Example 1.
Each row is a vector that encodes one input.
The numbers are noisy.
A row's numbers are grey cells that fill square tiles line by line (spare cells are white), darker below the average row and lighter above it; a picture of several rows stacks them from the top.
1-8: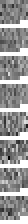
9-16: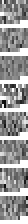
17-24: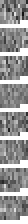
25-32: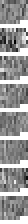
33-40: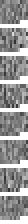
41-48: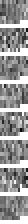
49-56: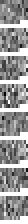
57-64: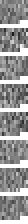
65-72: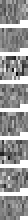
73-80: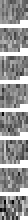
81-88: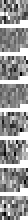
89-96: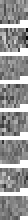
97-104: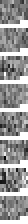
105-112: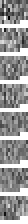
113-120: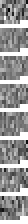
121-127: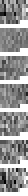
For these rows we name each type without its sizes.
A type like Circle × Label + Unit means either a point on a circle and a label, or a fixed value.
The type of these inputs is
Bool × Label + Line.
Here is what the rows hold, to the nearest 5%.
About 45% of them hold a label and a true/false value. The rest hold a point on a line.
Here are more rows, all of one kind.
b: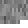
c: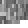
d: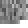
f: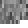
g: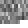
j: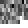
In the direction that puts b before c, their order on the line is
g, d, b, j, c, f.
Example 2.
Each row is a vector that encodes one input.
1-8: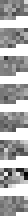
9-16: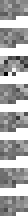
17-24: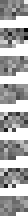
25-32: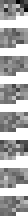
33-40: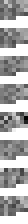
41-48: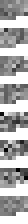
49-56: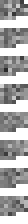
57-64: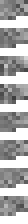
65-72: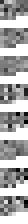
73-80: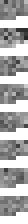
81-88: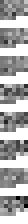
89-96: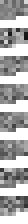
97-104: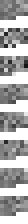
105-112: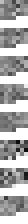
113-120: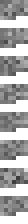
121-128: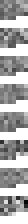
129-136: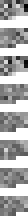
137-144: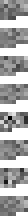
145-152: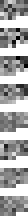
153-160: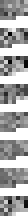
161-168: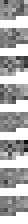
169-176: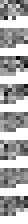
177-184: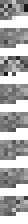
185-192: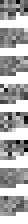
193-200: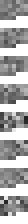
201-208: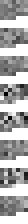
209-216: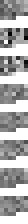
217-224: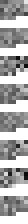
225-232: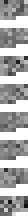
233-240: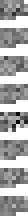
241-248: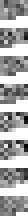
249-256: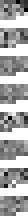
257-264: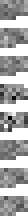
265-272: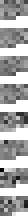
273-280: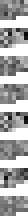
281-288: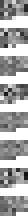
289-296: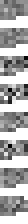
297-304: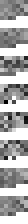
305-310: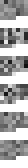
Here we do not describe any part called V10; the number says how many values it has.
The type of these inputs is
Bool × V10 + Line3 × Line4.
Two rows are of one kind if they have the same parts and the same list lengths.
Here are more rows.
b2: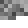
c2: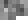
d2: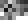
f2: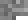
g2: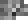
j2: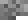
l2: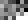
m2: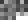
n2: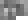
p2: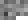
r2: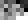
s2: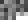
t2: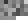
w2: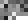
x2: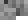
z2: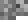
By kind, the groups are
b2, c2, f2, g2, j2, n2, p2, t2, x2, z2
d2, l2, m2, r2, s2, w2

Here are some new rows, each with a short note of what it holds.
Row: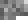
a true/false value and a value of V10
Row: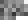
a true/false value and a value of V10
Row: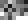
a point on a 3-point line and a point on a 4-point line
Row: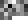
a point on a 3-point line and a point on a 4-point line
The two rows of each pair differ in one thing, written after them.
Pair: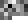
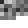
the place on the 4-point line
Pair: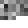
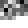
the place on the 4-point line
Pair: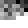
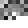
the place on the 4-point line
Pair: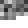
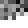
the place on the 3-point line
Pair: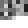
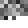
the place on the 4-point line
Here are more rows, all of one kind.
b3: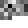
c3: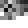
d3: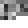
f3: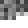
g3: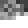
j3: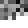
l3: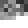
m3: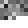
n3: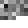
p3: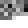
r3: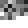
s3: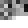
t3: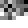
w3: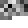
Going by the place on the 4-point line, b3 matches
p3, s3 and w3.
